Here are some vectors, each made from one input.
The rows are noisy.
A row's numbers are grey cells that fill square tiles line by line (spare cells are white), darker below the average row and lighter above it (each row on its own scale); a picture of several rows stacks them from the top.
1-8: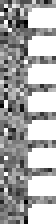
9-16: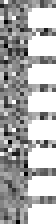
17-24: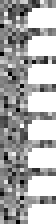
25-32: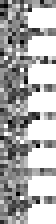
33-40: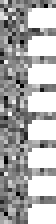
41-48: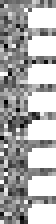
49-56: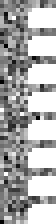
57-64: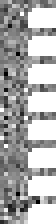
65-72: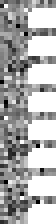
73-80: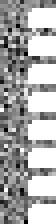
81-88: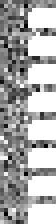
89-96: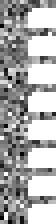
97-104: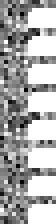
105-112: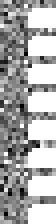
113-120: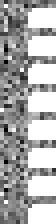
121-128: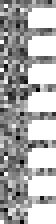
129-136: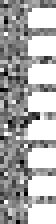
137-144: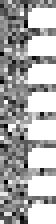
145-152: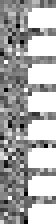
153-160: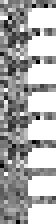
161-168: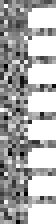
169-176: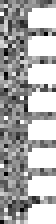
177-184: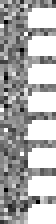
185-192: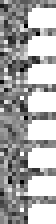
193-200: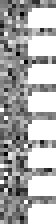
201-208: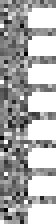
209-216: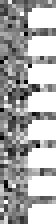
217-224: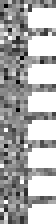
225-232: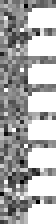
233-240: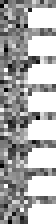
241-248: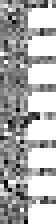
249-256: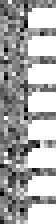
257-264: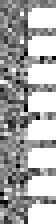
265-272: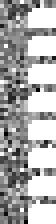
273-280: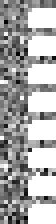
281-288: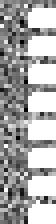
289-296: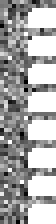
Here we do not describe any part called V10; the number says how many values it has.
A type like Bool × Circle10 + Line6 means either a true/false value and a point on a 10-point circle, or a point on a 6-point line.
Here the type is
Line9 + (Line12 + V10) × V10.
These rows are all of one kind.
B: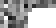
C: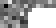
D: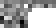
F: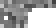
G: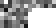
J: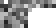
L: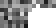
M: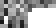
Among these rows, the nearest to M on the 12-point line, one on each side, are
B and D.
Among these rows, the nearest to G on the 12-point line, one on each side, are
D and L.
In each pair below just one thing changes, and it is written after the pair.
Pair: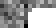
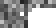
the place on the 12-point line
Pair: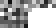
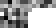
the value of V10
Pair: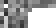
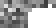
the value of V10
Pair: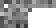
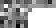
the value of V10
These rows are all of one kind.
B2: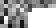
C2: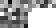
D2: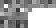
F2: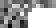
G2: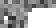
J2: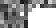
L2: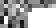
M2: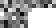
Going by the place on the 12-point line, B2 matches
L2 and M2.
